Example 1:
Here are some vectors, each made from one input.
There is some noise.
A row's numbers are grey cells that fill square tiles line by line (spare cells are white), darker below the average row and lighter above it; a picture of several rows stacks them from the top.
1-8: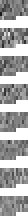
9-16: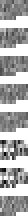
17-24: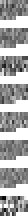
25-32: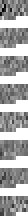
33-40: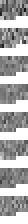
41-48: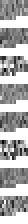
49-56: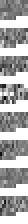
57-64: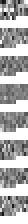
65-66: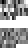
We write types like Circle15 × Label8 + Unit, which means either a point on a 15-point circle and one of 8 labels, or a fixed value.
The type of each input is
Circle6 × Label5 + Unit.
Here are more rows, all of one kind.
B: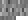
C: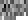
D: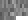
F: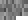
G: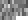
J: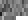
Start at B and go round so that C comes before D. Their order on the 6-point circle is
B, C, G, D, J, F.
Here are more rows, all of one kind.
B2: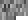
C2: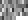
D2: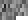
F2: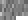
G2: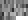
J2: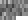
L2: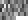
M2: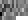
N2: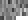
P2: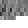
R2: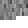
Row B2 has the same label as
D2 and N2.
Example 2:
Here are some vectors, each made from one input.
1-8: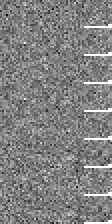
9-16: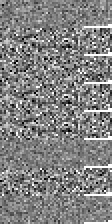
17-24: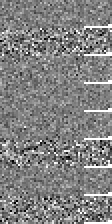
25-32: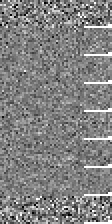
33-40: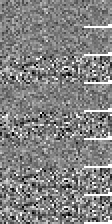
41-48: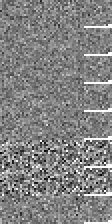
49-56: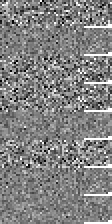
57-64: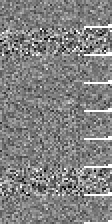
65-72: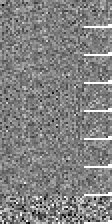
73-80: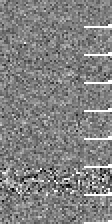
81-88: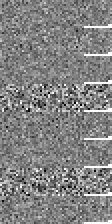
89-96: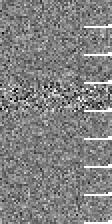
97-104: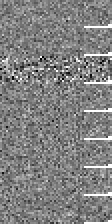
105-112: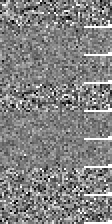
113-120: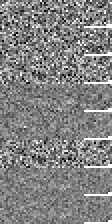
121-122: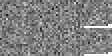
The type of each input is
Circle6 + Tree10 + Unit.
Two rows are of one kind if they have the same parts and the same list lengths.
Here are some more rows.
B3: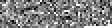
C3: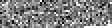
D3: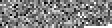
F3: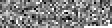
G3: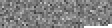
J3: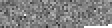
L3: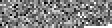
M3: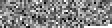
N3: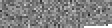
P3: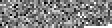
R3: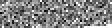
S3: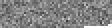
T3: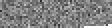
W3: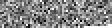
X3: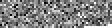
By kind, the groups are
B3, C3, F3, M3, R3, W3
D3, L3, P3, X3
G3, J3, N3, S3, T3

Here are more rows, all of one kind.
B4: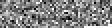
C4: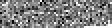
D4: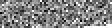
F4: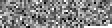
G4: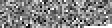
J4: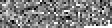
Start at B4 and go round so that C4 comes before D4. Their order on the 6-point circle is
B4, J4, C4, D4, G4, F4.
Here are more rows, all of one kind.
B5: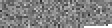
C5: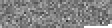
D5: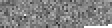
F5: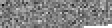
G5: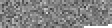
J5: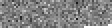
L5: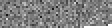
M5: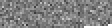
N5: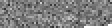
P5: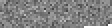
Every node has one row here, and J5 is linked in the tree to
G5.
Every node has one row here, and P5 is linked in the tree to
C5, D5 and M5.
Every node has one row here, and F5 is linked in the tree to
G5.
